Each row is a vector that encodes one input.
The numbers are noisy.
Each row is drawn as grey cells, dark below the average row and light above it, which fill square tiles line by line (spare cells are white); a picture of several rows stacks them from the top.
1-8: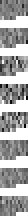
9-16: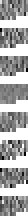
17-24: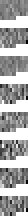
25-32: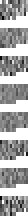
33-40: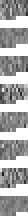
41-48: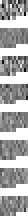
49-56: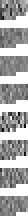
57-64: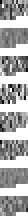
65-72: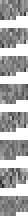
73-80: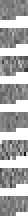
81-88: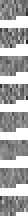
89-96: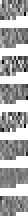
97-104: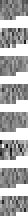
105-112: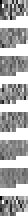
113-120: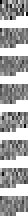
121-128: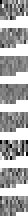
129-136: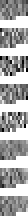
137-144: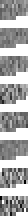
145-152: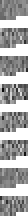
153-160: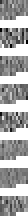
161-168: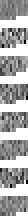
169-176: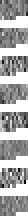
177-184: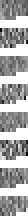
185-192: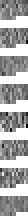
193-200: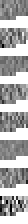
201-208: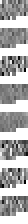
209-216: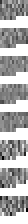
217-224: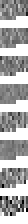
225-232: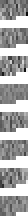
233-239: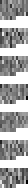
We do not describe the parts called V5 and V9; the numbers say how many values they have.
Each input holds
three true/false values and a value of V9, together with either a point on a 10-point circle, or a value of V5.
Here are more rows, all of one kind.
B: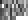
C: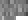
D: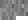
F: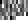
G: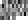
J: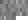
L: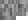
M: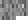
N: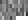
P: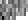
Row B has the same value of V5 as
D, F and M.
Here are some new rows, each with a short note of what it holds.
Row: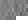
three true/false values, a value of V5 and a value of V9
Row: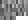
a point on a 10-point circle, three true/false values and a value of V9
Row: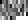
three true/false values, a value of V5 and a value of V9
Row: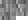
three true/false values, a value of V5 and a value of V9
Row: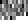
a point on a 10-point circle, three true/false values and a value of V9
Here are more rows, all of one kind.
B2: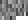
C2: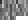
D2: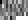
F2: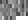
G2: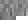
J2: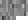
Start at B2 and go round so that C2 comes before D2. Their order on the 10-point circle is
B2, F2, C2, D2, G2, J2.
